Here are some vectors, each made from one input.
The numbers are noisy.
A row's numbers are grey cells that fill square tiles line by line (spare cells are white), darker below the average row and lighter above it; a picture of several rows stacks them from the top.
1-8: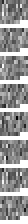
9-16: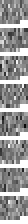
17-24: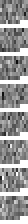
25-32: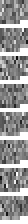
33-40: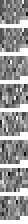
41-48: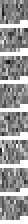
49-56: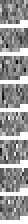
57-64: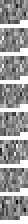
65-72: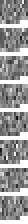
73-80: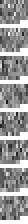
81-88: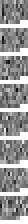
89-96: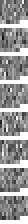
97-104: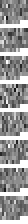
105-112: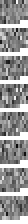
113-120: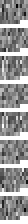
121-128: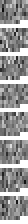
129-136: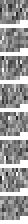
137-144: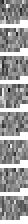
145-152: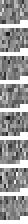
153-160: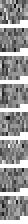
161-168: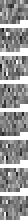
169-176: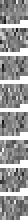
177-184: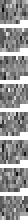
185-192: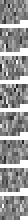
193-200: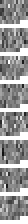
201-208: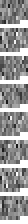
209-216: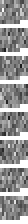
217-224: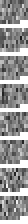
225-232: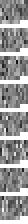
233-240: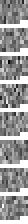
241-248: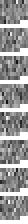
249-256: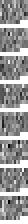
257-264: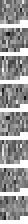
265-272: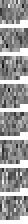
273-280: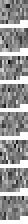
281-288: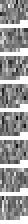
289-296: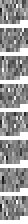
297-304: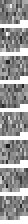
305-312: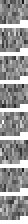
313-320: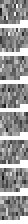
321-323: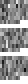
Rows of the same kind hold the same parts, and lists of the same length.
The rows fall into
2 kinds.
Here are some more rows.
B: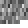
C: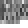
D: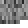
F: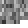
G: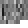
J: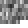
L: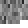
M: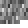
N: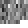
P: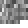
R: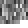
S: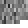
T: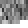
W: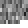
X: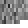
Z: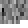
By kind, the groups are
B, D, F, L, M, N, S, W, X
C, G, J, P, R, T, Z

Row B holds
one of 6 labels and a point on a 6-point line.
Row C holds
a point on an 11-point circle and a point on a 6-point line.
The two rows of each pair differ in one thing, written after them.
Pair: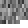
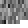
the place on the 6-point line
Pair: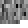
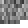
the place on the 6-point line
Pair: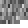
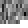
the place on the 6-point line
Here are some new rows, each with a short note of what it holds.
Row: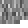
one of 6 labels and a point on a 6-point line
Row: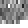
a point on an 11-point circle and a point on a 6-point line
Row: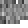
one of 6 labels and a point on a 6-point line
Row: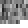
one of 6 labels and a point on a 6-point line
